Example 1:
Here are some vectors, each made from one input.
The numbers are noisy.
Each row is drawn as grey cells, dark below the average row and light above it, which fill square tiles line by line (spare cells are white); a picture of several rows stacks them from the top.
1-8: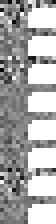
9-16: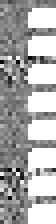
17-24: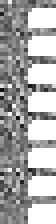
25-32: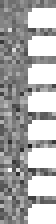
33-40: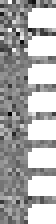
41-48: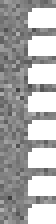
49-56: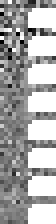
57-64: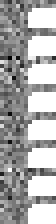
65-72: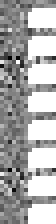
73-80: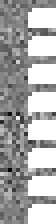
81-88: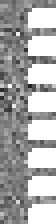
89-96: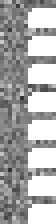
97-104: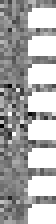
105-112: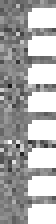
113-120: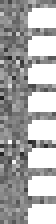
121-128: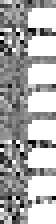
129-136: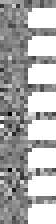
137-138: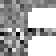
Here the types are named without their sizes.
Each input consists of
a point on a line, together with either a point on a line, or three true/false values.
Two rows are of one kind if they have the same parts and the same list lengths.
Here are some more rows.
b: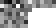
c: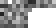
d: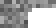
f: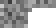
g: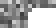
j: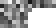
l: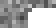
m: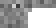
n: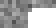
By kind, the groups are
b, c, d
f, g, j, l, m, n

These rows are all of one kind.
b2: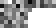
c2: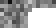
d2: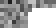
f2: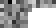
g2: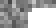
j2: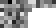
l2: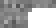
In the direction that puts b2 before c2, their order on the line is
f2, j2, g2, d2, b2, c2, l2.
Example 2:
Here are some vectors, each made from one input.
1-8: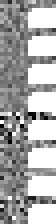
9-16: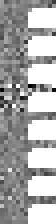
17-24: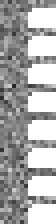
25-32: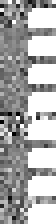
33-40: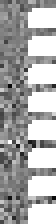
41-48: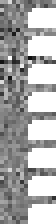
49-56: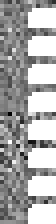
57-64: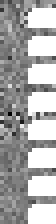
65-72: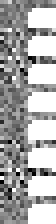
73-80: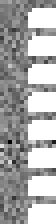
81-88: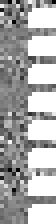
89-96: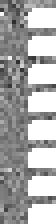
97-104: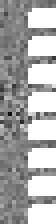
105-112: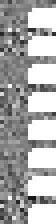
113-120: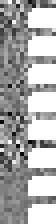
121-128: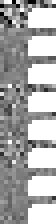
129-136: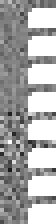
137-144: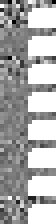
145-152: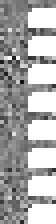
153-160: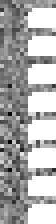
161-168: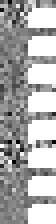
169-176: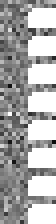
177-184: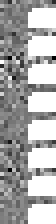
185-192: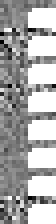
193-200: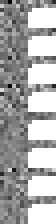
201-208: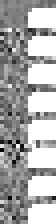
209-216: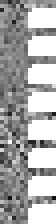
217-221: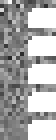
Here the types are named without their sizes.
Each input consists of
either three true/false values, or a list of points on a line.
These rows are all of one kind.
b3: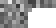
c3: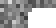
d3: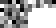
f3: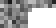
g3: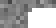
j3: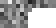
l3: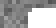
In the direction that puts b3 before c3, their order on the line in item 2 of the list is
b3, c3, l3, d3, f3, g3, j3.
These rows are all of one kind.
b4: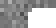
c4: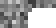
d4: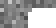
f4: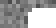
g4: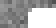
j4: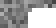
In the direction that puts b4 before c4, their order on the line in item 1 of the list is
d4, f4, b4, g4, c4, j4.
